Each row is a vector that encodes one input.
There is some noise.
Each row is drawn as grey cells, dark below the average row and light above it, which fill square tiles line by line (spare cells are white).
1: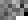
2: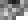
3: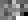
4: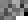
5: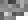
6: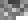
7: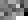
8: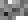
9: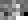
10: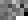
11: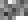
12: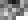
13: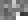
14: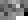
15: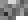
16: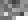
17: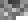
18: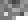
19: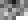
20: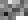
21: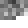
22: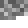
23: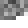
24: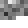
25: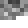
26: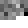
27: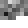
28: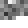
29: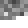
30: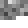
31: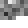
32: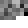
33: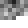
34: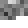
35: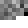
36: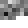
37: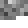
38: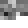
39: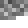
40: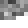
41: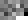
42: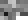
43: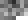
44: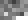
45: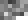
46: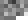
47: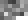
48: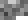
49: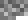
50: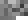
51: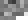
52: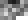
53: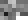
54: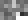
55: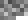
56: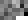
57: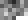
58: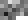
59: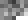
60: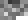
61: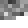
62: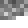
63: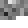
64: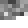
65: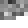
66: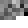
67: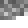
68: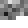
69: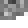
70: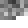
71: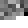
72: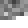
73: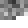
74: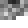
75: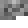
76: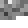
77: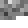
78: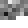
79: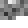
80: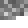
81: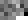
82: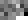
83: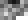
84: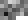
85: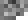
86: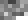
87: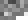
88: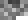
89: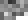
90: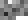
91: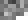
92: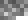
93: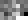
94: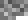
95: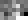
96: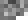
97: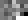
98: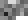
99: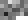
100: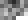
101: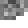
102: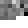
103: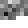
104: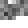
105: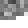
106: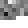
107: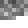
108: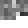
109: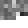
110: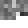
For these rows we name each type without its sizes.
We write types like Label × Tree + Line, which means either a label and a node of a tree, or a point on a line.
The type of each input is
Circle + Line × (Tree + Unit).
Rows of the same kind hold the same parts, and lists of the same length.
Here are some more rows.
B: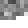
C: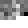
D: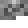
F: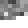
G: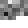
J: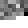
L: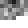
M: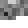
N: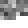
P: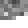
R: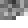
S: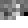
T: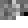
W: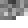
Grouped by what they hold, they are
B, F, L, P, R, W
C, N, S, T
D, G, J, M

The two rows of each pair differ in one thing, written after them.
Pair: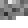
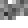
the node of the tree
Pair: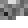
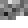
the node of the tree
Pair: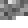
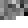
the place on the line
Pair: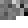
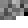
the node of the tree
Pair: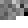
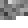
the place on the line
